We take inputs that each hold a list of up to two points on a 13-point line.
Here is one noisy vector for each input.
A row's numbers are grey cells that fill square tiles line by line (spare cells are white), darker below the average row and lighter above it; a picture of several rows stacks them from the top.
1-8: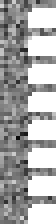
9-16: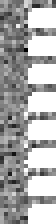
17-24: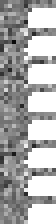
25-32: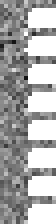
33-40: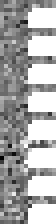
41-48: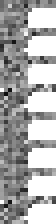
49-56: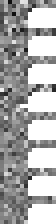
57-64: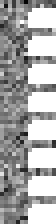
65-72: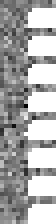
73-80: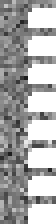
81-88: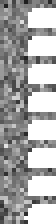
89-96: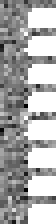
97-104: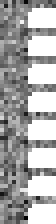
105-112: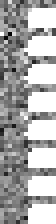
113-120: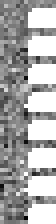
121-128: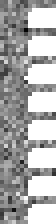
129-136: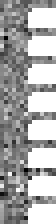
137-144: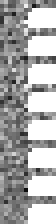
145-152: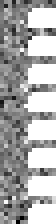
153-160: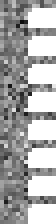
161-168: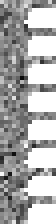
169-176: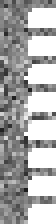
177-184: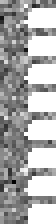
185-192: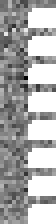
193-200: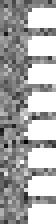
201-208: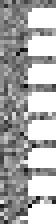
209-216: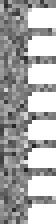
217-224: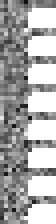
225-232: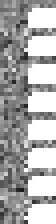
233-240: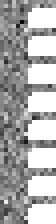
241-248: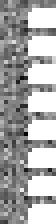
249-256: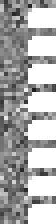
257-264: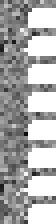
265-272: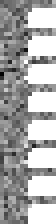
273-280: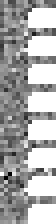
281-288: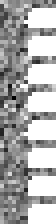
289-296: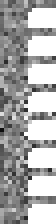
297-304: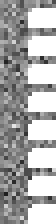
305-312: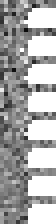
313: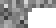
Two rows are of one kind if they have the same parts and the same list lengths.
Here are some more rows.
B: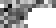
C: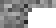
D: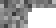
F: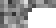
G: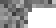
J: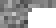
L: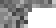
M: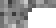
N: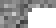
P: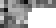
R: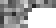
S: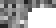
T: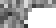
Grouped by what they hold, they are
B
C, J, N, P, T
D, F, G, L, M, R, S

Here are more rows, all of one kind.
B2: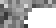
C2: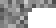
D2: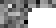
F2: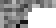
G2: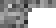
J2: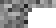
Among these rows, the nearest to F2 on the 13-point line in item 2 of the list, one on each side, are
B2 and C2.
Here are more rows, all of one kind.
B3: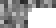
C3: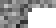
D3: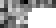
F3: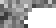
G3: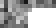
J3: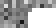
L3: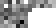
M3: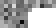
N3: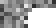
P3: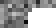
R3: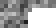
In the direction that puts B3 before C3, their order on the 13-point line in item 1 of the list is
D3, G3, B3, P3, R3, C3, M3, J3, L3, N3, F3.
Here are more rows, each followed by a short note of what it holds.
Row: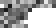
the empty list
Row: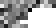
the empty list
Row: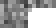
a list of two items
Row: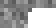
a list of one item
